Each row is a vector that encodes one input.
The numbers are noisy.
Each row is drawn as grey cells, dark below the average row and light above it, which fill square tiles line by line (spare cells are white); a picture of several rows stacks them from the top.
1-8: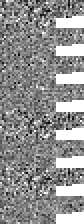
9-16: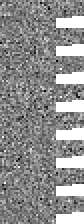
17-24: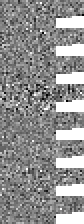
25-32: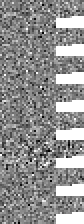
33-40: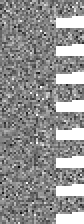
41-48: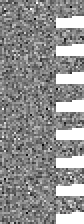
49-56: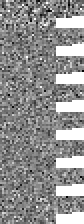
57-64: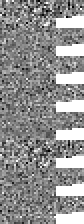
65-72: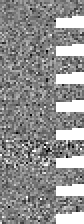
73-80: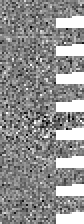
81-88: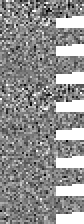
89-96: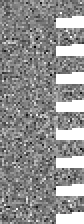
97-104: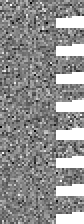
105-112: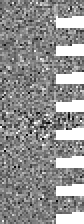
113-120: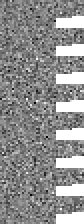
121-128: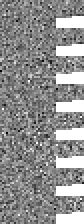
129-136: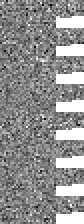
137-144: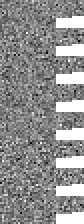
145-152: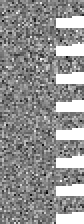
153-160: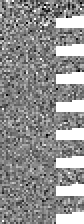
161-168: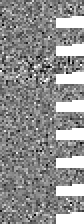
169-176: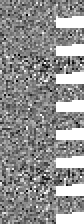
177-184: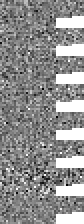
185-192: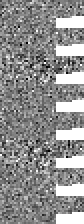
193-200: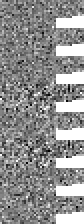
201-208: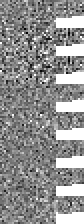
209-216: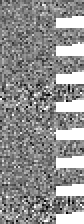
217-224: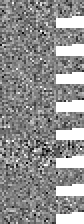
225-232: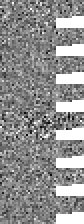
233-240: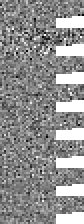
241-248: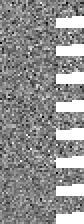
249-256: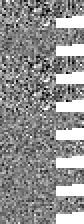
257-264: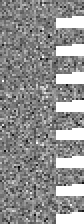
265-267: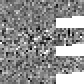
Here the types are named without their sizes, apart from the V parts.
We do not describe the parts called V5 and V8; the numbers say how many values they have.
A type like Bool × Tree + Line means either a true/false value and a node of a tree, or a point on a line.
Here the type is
List(Line + V8) × Tree × V5.
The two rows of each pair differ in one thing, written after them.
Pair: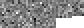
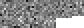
the value of V8 in item 1 of the list
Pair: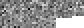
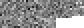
the value of V5
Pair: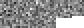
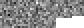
the node of the tree
